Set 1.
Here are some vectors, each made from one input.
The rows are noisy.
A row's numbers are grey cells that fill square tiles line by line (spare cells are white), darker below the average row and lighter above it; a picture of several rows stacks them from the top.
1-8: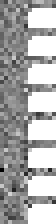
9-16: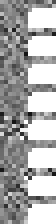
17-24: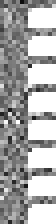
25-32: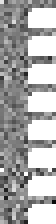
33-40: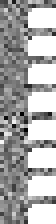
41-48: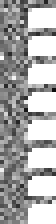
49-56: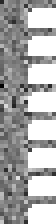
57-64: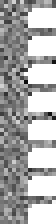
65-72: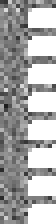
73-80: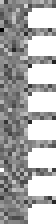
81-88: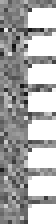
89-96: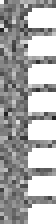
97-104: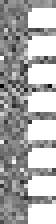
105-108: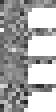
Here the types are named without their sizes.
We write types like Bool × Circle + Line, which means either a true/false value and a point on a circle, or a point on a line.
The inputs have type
Label + Line.
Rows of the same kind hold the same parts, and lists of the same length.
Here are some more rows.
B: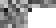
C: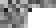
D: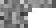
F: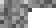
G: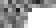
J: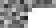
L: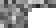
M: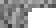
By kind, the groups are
B, C, F, G, J
D, L, M

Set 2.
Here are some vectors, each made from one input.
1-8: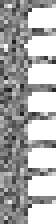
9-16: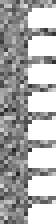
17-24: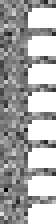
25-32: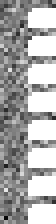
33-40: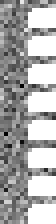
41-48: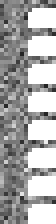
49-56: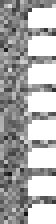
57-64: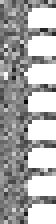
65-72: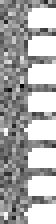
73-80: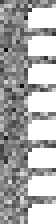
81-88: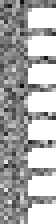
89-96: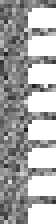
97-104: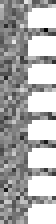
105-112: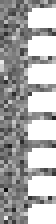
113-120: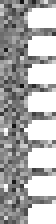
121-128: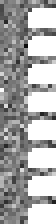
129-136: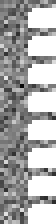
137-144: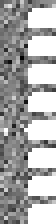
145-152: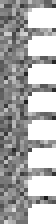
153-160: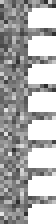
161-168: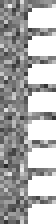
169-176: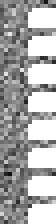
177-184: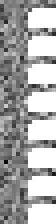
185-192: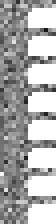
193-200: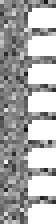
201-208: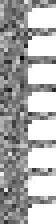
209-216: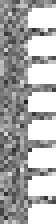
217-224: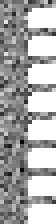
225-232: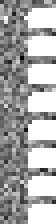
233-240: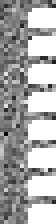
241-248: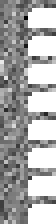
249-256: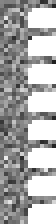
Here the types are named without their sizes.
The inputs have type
Bool × (Tree + Unit).
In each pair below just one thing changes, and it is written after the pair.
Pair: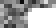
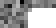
the true/false value
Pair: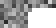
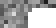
the node of the tree
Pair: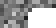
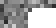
the node of the tree
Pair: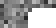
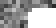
the node of the tree
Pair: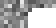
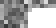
the node of the tree
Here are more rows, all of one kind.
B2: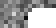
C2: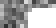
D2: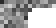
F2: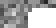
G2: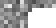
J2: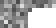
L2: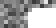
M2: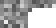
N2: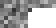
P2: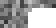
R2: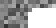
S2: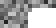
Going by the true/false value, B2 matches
F2, P2 and S2.
